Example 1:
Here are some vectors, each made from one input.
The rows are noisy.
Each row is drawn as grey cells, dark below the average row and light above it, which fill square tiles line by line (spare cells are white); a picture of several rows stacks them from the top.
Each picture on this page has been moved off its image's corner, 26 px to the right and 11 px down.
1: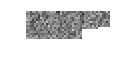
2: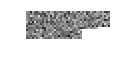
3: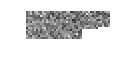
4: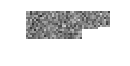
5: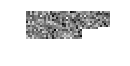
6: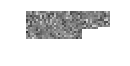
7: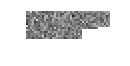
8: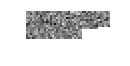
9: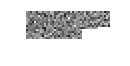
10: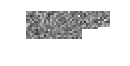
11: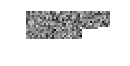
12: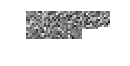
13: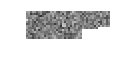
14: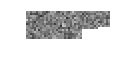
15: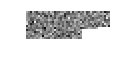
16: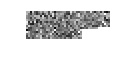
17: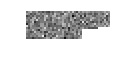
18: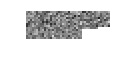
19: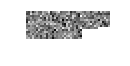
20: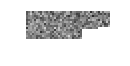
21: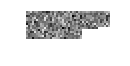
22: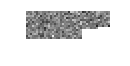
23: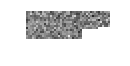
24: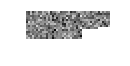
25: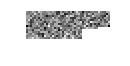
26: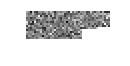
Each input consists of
a point on a 6-point line.
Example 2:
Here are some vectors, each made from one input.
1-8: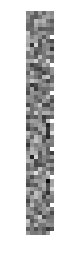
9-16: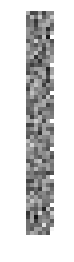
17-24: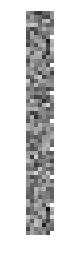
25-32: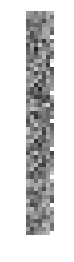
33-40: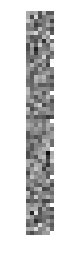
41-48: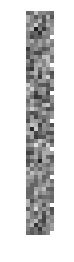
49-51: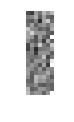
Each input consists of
one of 9 labels.
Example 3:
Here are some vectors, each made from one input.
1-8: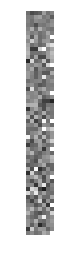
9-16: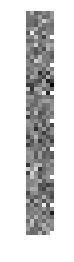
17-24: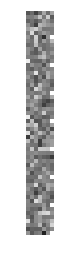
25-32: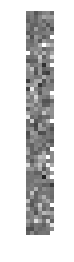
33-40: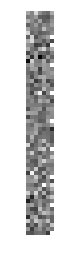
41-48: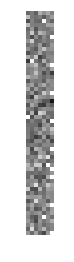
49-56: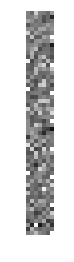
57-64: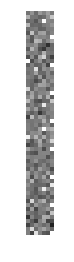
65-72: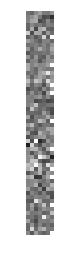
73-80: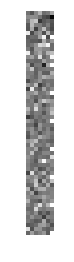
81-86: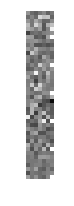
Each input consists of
a node of a 15-node tree.
